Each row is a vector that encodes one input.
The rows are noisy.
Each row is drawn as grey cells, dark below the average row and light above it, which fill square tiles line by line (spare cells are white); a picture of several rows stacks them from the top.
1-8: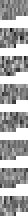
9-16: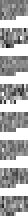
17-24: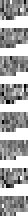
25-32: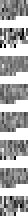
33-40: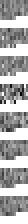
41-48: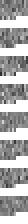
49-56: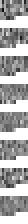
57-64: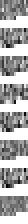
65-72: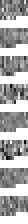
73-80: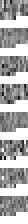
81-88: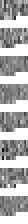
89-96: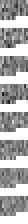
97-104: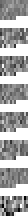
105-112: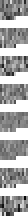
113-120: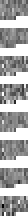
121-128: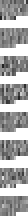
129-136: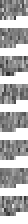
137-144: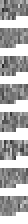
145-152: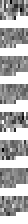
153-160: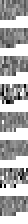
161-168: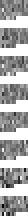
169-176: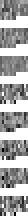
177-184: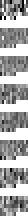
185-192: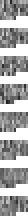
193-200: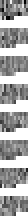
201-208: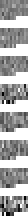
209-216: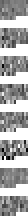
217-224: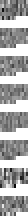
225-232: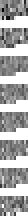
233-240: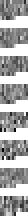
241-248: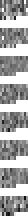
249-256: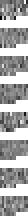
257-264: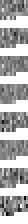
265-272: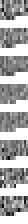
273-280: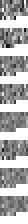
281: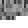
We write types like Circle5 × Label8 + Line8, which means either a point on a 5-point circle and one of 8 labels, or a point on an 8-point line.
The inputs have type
Bool × (Label8 + Line8) + Line6.
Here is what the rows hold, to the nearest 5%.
About 25% of them hold a point on a 6-point line. The rest hold a true/false value, together with either one of 8 labels, or a point on an 8-point line.
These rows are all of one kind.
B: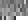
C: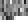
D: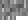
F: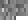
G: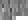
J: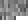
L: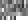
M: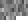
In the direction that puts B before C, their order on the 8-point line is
M, J, B, L, D, C, F, G.
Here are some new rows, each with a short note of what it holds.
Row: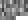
a point on an 8-point line and a true/false value
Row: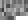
a point on an 8-point line and a true/false value
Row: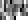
a point on a 6-point line
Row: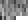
a point on an 8-point line and a true/false value
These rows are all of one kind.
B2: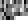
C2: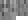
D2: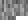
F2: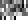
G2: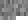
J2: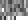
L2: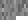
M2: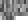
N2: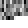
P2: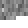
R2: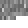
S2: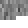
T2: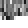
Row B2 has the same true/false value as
D2 and N2.
